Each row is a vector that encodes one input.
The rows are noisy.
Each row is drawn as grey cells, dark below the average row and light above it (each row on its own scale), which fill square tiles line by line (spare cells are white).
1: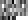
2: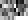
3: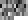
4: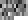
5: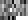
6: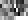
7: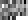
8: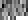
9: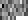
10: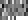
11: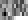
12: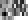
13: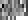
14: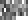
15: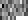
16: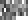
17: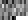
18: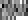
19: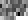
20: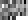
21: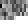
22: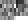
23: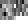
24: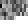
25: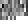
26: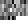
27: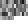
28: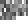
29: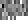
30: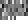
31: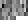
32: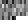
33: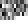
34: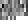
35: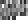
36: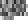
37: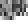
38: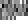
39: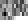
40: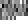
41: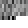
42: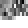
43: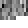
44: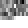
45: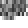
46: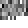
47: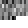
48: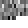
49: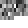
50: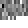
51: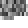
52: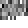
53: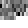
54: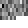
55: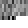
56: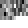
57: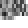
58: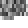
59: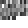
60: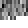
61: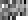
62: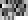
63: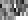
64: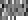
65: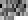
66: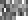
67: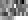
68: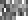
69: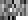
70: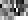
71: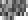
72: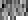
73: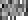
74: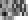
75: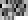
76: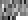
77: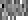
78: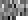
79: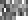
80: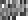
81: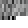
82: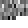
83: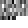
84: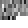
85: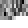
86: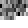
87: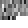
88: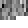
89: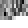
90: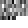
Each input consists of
either a point on an 8-point circle and a true/false value, or a fixed value, or a point on a 6-point line and a point on a 7-point line.
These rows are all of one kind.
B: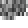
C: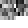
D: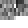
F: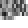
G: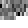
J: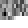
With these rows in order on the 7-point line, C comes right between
D and G.
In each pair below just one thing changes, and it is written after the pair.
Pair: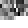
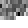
the place on the 6-point line
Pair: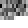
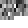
the place on the 6-point line
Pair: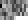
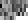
the place on the 6-point line
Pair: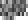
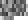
the place on the 6-point line
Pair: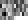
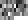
the place on the 7-point line
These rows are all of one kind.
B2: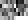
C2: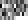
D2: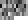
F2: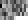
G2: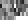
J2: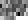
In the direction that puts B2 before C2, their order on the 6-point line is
G2, B2, C2, D2, F2, J2.
